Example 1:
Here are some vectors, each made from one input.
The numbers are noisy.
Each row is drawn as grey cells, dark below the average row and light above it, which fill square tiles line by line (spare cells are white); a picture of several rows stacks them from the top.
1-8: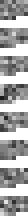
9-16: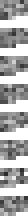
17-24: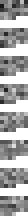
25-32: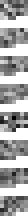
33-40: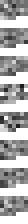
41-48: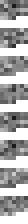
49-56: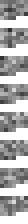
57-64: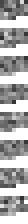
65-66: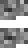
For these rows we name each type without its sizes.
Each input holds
either a fixed value, or four true/false values.
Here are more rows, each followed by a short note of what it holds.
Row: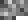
four true/false values
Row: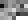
a fixed value
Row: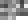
a fixed value
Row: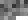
four true/false values
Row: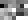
a fixed value
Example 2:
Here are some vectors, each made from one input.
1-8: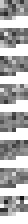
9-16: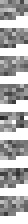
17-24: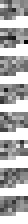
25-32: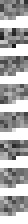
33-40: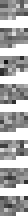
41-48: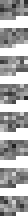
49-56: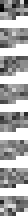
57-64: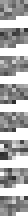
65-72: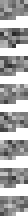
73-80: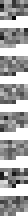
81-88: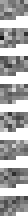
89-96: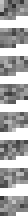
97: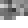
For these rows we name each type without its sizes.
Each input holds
either a fixed value, or four true/false values.
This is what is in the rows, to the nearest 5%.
About 5% of them hold a fixed value. The rest hold four true/false values.
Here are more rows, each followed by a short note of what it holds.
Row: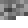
four true/false values
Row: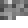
four true/false values
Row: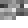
a fixed value
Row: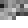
a fixed value
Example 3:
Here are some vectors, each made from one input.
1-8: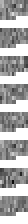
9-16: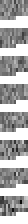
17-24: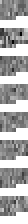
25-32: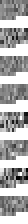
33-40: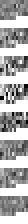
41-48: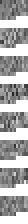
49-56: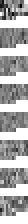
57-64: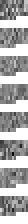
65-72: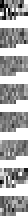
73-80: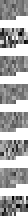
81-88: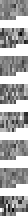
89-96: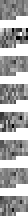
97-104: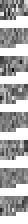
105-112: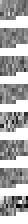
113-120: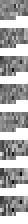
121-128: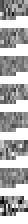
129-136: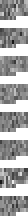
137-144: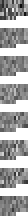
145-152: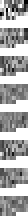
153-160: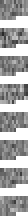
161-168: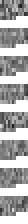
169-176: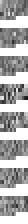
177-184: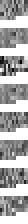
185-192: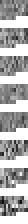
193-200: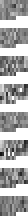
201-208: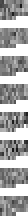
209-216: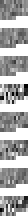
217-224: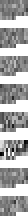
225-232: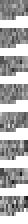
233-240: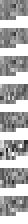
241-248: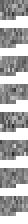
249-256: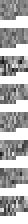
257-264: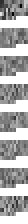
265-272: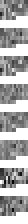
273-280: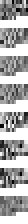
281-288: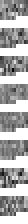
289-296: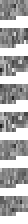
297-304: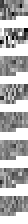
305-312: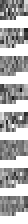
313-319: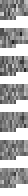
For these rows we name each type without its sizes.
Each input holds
either a point on a circle, or a fixed value.
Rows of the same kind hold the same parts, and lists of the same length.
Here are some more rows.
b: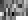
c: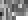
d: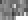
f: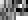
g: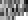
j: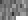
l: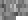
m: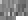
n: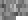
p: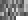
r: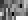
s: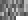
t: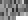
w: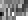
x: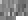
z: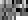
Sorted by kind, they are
b, c, d, g, j, l, m, n, p, r, s, t, w, x
f, z

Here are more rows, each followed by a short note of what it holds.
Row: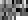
a fixed value
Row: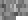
a point on a circle
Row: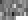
a point on a circle
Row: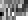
a point on a circle
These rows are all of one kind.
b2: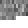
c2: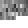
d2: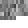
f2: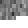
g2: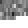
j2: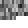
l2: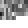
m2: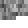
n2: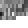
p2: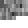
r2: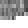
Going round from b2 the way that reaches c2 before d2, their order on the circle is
b2, c2, d2, l2, n2, j2, m2, p2, f2, g2, r2.
